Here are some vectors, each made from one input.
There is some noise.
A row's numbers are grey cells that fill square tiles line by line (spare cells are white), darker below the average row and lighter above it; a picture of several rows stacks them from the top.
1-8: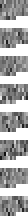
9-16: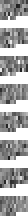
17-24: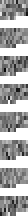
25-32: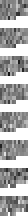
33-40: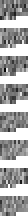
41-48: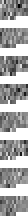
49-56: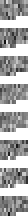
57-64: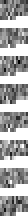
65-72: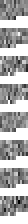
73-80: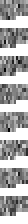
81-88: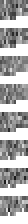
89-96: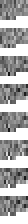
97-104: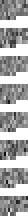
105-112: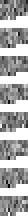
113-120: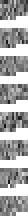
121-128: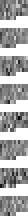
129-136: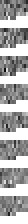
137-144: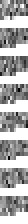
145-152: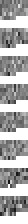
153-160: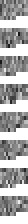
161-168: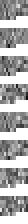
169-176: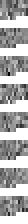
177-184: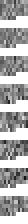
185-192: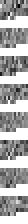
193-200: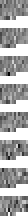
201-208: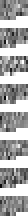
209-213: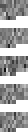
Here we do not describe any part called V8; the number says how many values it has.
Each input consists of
a list of up to two items, each either a point on a 4-point line and a value of V8, or a point on a 6-point line.
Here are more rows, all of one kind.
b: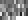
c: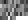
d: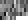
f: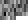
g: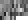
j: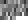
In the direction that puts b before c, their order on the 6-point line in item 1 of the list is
b, j, c, f, d, g.
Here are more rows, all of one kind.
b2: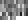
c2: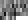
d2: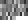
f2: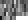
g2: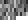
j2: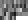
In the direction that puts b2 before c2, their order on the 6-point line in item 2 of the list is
b2, g2, d2, f2, j2, c2.
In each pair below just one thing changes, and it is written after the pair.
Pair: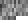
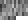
the place on the 4-point line in item 1 of the list
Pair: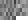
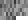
the place on the 4-point line in item 2 of the list
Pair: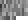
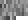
the place on the 4-point line in item 2 of the list
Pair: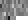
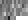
the value of V8 in item 2 of the list
